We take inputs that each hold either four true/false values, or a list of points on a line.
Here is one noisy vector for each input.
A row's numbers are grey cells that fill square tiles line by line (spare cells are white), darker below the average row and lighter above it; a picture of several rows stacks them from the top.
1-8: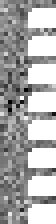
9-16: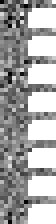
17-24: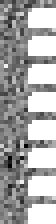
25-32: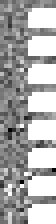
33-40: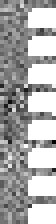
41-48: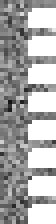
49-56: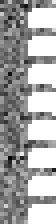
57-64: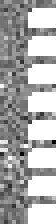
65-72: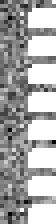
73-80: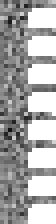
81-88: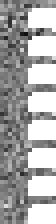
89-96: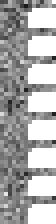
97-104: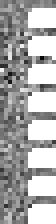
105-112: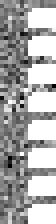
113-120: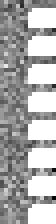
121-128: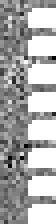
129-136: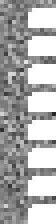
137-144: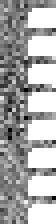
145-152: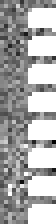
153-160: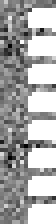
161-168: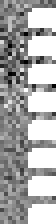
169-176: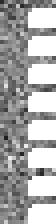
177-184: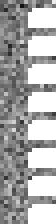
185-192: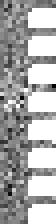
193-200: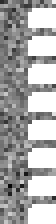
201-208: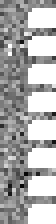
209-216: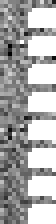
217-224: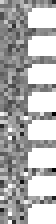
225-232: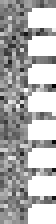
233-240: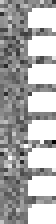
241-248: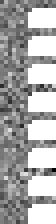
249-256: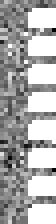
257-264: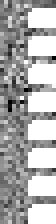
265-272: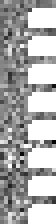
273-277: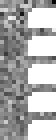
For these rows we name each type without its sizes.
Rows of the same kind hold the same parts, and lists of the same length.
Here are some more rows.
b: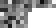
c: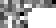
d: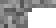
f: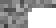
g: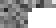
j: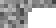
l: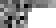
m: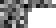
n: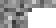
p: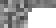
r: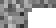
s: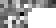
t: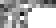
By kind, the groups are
b, t
c, g, m, r
d, f, n, s
j, l, p

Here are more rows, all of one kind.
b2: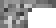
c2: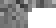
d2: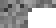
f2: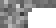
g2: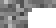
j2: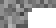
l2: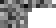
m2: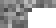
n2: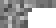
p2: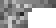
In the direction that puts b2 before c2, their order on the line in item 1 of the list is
b2, l2, j2, p2, m2, n2, d2, f2, g2, c2.
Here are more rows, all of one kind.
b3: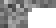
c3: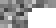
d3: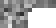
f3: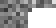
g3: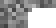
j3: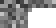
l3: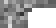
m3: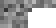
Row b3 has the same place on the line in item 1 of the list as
g3 and j3.
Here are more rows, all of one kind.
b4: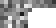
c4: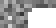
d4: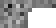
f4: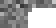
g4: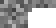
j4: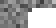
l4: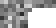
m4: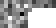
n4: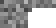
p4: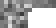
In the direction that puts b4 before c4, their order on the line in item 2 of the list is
g4, b4, j4, f4, c4, m4, p4, l4, d4, n4.
